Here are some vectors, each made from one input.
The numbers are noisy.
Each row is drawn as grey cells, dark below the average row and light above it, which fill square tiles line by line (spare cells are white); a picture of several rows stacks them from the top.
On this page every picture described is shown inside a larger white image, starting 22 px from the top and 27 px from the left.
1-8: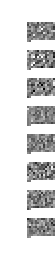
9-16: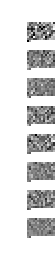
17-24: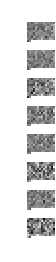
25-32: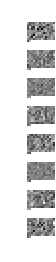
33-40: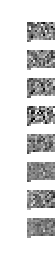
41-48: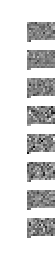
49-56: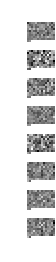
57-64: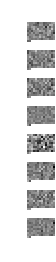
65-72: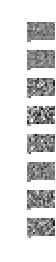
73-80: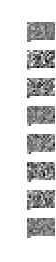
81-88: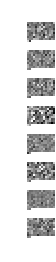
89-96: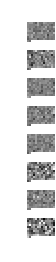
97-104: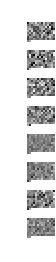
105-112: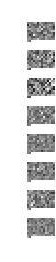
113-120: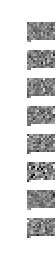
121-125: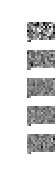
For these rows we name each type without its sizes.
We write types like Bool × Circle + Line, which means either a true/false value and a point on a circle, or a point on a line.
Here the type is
Bool × Bool × Bool + Circle + Line.
